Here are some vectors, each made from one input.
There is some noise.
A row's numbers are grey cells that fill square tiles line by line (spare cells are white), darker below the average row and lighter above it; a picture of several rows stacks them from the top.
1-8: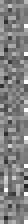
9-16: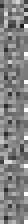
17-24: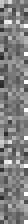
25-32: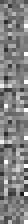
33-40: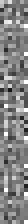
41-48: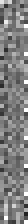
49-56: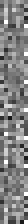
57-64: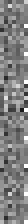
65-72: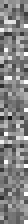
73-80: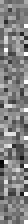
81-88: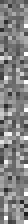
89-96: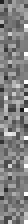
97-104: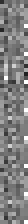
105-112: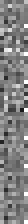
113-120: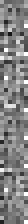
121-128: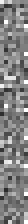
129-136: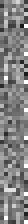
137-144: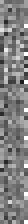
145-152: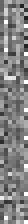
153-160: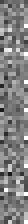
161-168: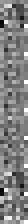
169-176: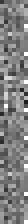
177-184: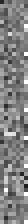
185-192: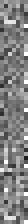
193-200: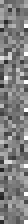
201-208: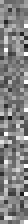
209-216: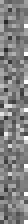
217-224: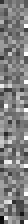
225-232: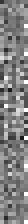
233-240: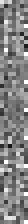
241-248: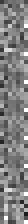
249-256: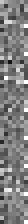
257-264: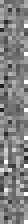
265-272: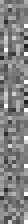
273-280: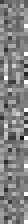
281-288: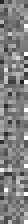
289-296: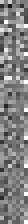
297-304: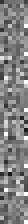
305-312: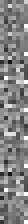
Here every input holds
either a point on a 9-point line, or a list of up to two points on a 7-point line.
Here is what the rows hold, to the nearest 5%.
About 35% of them hold a point on a 9-point line. The rest are lists of up to two points on a 7-point line: a few of all rows are empty, 30% hold one and 35% two.
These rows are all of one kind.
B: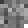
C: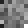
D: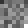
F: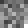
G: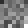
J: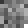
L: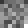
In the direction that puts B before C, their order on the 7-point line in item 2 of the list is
J, B, F, L, D, G, C.
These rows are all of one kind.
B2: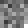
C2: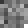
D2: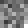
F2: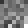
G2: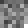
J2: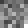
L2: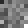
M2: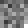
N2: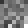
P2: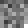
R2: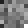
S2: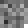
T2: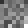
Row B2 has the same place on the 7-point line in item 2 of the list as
C2, D2, M2 and P2.
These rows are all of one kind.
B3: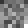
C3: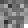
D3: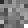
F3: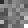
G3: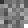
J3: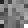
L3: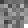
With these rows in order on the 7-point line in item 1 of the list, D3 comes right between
F3 and J3.
